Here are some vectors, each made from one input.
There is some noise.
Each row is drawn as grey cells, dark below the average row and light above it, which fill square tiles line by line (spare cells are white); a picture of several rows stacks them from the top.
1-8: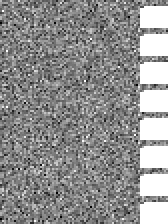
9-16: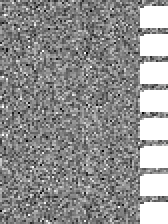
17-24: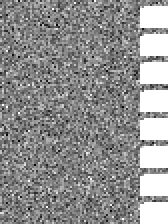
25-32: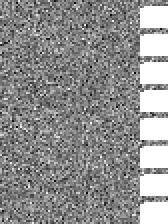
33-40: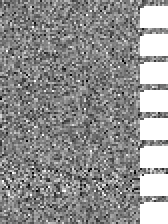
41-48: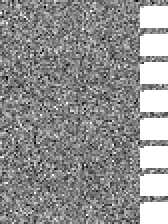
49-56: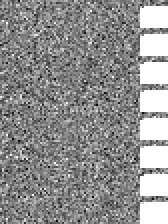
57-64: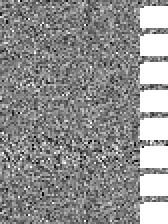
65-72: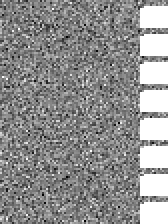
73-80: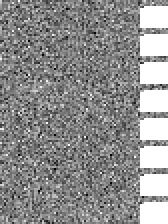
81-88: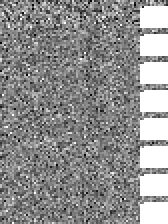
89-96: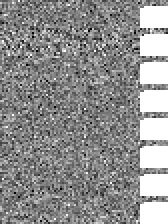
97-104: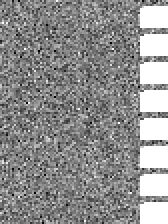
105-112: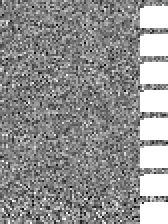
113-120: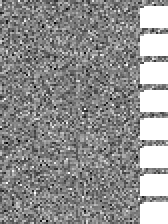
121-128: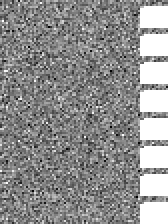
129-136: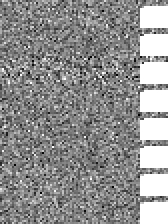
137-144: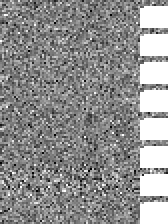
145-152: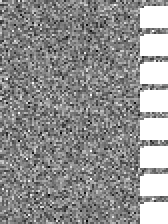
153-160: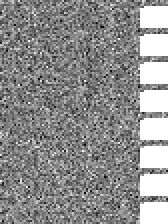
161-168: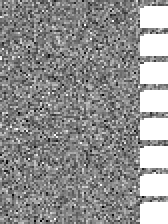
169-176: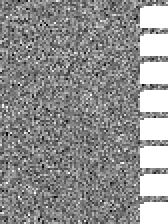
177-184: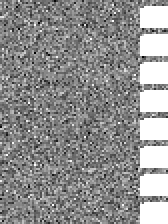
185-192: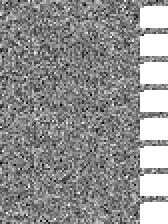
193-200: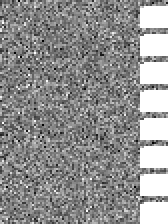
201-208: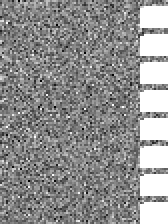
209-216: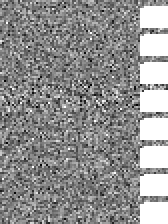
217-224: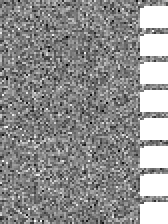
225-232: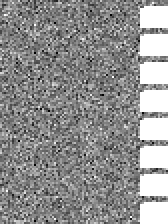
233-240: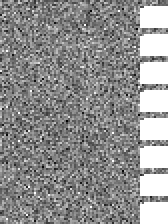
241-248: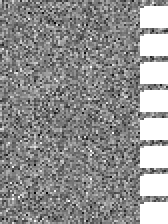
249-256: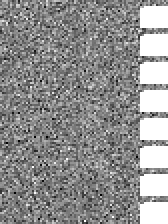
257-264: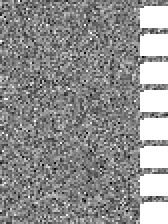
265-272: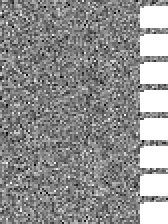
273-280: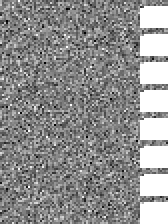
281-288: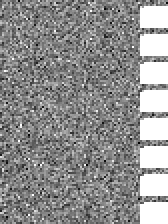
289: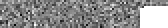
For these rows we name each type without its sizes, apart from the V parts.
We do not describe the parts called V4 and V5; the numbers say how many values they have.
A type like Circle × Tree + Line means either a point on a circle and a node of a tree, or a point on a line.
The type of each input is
(Bool × Bool × Bool + Label) × Label × V4 + List(V5) × Tree + Unit.
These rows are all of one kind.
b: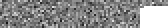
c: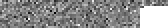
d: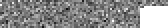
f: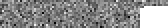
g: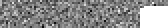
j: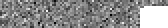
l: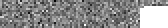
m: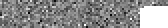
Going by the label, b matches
d and g.
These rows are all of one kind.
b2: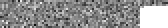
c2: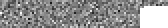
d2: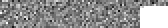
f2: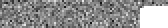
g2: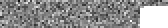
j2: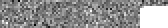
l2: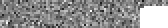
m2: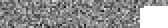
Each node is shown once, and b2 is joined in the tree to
g2 and j2.
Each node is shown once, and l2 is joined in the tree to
f2.
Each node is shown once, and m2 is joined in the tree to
f2.
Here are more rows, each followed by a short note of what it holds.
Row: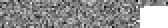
a node of a tree, together with a list of two items
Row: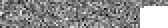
a node of a tree, together with the empty list
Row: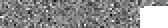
a label, three true/false values and a value of V4
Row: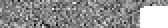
a node of a tree, together with a list of two items
